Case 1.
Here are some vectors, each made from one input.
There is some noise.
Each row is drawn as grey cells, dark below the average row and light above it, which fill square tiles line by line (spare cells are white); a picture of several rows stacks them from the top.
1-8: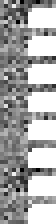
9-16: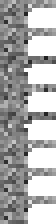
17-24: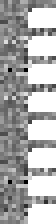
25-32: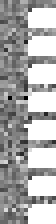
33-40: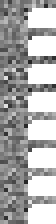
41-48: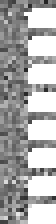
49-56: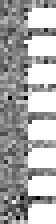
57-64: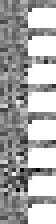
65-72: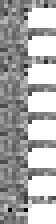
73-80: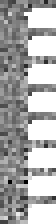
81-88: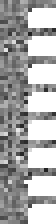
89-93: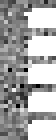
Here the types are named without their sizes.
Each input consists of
either a fixed value, or three true/false values.
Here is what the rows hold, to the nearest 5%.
About 5% of them hold a fixed value. The rest hold three true/false values.
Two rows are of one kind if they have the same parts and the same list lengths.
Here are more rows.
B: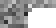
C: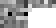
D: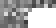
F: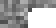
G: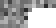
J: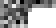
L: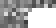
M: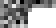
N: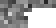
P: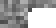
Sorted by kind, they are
B, C, D, F, G, L, N, P
J, M

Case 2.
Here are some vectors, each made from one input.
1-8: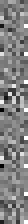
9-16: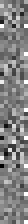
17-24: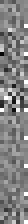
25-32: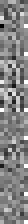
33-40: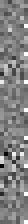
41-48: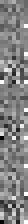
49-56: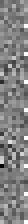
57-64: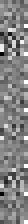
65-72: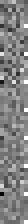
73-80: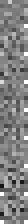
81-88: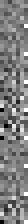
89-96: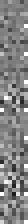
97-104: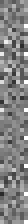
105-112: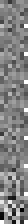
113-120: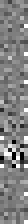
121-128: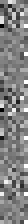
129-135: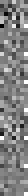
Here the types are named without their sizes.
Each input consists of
three true/false values.
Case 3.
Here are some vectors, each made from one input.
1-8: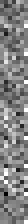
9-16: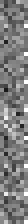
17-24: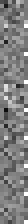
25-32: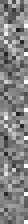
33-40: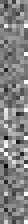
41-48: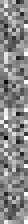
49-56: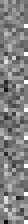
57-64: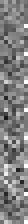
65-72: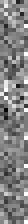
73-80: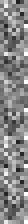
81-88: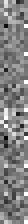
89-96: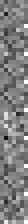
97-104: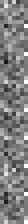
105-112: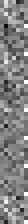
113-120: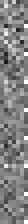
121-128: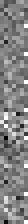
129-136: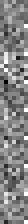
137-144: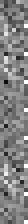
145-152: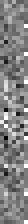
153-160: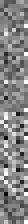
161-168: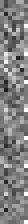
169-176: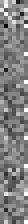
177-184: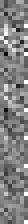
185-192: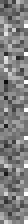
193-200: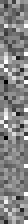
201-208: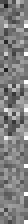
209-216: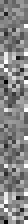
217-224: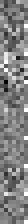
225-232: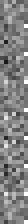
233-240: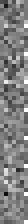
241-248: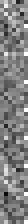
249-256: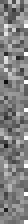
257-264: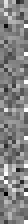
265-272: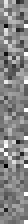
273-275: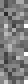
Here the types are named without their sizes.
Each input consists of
a point on a line.
